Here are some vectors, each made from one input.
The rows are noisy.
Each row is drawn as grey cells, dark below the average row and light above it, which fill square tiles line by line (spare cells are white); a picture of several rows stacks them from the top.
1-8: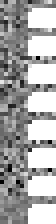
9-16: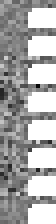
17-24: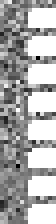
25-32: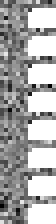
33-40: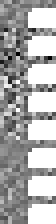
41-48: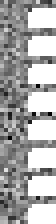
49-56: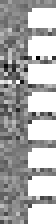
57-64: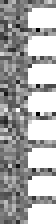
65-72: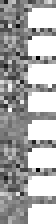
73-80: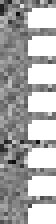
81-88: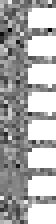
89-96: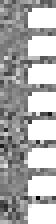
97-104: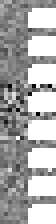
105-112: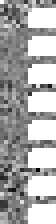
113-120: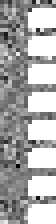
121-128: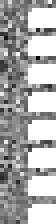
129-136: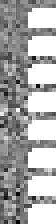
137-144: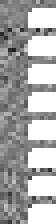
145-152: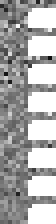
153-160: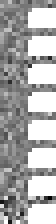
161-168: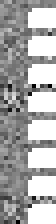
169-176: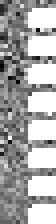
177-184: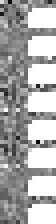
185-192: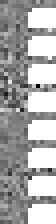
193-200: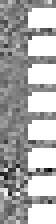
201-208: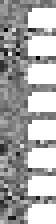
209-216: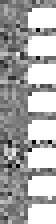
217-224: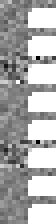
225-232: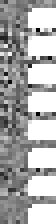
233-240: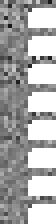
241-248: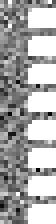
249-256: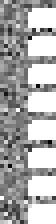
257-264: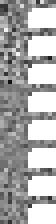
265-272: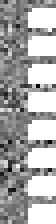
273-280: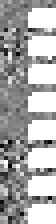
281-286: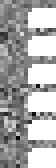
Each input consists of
either a point on an 8-point circle and a point on a 6-point line, or one of 5 labels.
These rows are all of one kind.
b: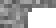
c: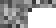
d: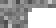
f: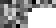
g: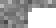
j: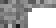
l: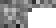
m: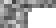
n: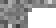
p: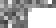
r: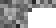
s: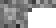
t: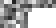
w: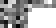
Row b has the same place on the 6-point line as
l, m, p and s.
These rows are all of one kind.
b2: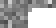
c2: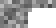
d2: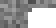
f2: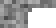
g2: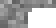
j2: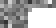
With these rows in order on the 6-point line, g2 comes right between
b2 and j2.
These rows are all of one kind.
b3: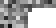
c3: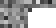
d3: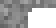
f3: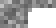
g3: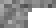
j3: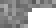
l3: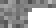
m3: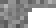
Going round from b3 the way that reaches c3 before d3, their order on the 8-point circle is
b3, j3, f3, g3, l3, c3, d3, m3.
